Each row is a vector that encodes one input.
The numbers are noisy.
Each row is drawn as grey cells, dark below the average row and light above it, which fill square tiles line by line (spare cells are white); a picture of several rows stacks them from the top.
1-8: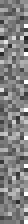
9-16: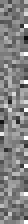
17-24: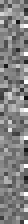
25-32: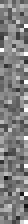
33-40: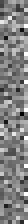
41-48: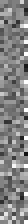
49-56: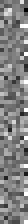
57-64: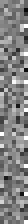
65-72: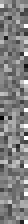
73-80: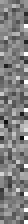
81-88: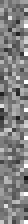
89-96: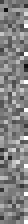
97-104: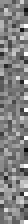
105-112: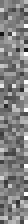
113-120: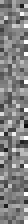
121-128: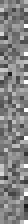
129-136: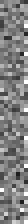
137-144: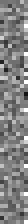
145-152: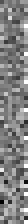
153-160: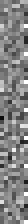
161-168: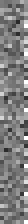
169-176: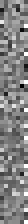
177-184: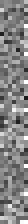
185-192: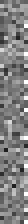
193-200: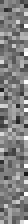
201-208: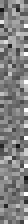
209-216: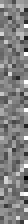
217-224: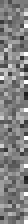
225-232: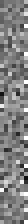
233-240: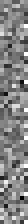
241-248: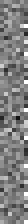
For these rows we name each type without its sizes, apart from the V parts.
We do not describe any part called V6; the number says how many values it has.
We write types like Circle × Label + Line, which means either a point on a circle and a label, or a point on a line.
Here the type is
Circle × (Circle + List(Line + V6)).
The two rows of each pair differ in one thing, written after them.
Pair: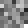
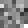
the value of V6 in item 1 of the list
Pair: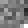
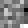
the value of V6 in item 2 of the list
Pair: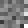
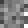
the value of V6 in item 2 of the list
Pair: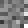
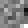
the place on the circle
